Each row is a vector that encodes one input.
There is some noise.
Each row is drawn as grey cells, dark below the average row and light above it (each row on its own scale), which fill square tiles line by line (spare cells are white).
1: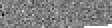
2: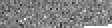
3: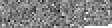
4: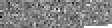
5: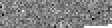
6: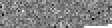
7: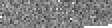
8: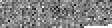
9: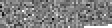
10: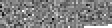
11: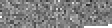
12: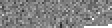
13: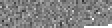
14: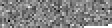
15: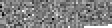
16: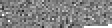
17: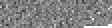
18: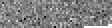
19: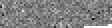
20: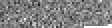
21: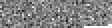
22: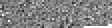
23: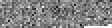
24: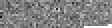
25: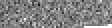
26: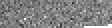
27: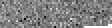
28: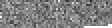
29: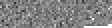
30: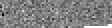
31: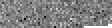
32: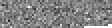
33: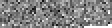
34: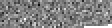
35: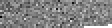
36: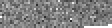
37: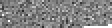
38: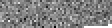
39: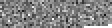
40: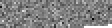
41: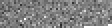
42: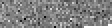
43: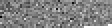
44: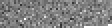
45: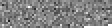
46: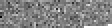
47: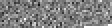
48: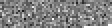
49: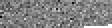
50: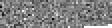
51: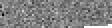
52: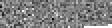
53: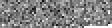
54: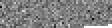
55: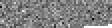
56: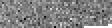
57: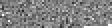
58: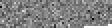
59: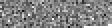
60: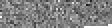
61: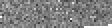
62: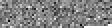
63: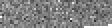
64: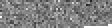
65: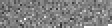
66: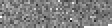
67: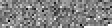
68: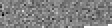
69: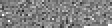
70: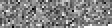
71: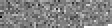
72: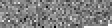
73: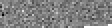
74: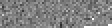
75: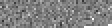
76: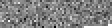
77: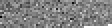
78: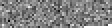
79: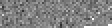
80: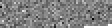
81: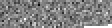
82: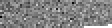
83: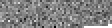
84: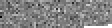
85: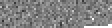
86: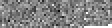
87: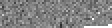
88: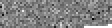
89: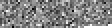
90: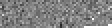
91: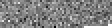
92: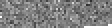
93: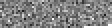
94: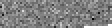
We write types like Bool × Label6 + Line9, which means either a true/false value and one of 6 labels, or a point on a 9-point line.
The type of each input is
Bool × Bool × Bool × Bool + Line7.
